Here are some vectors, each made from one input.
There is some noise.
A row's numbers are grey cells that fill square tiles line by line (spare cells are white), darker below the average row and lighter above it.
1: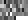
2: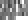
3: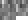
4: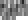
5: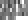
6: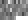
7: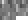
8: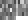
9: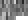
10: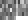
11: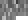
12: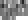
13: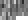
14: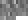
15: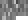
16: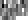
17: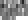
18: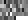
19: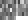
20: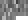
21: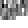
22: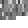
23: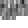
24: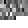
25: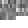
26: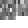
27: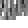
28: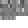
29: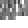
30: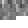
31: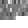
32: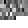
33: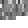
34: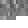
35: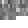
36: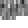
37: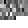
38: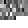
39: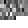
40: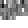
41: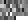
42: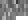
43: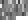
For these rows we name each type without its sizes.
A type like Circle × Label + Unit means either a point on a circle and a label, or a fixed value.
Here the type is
List(Line).
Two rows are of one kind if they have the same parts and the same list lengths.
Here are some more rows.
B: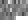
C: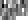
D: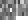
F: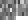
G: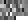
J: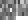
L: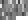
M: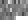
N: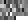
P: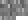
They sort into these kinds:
B, D, F, J, L, M
C, P
G, N

